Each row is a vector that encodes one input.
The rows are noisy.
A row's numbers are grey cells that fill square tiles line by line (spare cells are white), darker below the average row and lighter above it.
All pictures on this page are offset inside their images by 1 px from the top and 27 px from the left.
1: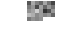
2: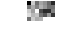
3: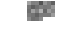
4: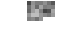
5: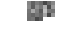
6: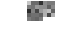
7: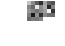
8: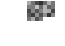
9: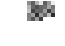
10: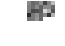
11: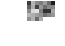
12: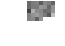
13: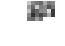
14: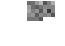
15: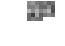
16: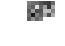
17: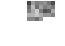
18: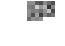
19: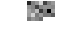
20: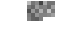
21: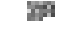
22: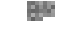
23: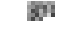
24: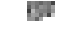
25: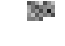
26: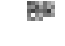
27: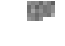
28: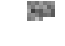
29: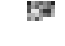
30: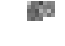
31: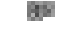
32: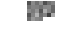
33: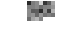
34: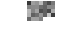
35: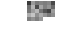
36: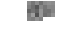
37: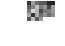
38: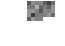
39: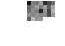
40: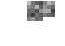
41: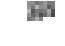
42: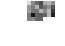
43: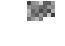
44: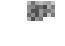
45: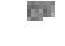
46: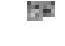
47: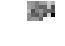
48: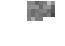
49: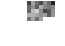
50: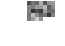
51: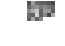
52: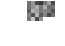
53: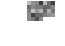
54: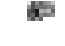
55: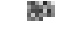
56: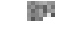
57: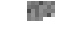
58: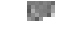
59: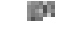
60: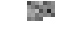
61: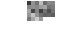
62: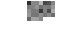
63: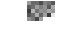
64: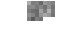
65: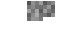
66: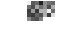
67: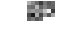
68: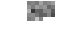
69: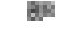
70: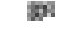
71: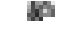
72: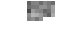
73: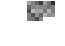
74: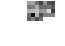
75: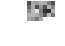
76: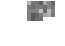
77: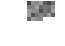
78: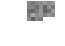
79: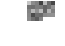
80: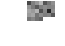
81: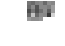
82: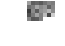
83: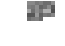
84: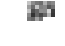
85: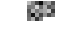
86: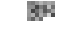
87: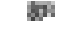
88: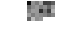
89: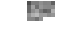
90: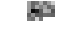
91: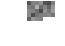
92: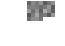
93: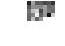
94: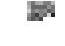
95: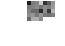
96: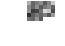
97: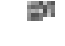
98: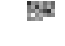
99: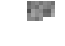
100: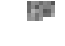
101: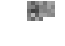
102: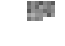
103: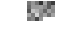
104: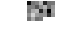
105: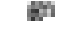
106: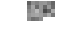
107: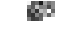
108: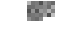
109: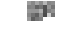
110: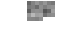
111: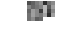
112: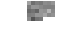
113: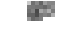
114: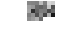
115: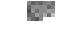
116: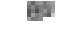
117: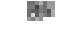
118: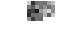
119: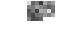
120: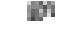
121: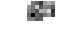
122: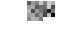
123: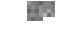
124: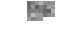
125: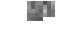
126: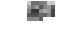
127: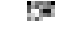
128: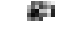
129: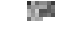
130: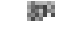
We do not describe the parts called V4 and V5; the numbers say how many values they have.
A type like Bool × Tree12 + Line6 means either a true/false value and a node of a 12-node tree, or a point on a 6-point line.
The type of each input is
Bool × Line6 × V4 + V5.
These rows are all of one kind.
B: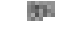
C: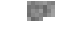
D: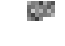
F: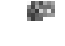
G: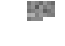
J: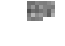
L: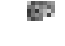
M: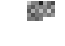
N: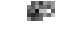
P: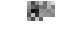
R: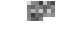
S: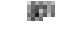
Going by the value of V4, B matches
G and M.
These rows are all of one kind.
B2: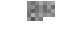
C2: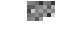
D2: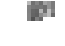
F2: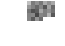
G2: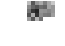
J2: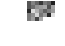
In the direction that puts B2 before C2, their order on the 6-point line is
D2, B2, F2, J2, C2, G2.
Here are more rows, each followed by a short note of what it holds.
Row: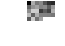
a value of V5
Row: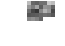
a value of V5
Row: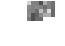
a point on a 6-point line, a true/false value and a value of V4
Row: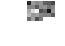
a value of V5
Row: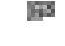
a value of V5
